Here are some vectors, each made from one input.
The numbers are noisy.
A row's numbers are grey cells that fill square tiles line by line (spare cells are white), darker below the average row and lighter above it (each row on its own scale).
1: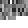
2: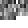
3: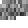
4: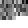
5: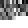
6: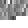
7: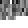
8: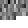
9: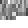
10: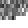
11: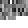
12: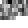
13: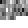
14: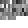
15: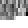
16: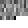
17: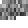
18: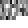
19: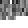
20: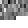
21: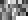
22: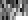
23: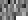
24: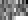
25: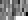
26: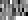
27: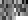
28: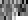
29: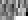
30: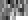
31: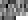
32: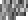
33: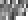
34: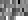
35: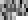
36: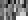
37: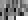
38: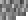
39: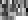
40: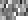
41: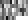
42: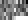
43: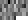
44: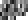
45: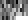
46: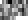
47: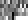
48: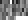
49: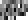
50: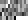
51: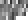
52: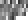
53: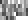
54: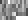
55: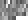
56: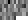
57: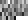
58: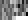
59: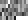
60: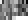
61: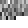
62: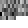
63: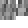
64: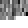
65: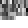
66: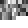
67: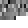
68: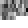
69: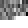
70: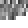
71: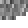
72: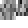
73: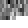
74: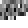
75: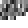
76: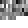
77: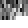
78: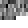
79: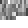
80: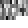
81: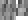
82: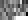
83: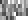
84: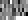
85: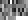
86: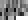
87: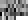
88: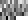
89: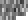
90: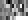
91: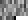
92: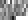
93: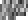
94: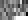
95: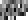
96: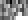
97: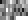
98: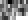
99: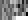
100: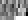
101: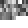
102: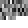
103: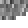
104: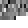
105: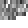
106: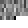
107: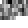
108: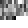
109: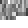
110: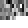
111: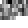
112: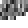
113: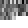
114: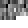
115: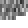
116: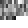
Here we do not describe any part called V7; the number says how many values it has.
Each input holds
a value of V7, together with either a point on a 4-point line, or three true/false values.
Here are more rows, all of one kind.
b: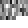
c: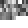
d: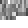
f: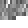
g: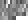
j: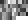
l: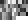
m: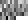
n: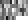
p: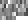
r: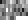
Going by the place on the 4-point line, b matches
d, j and l.
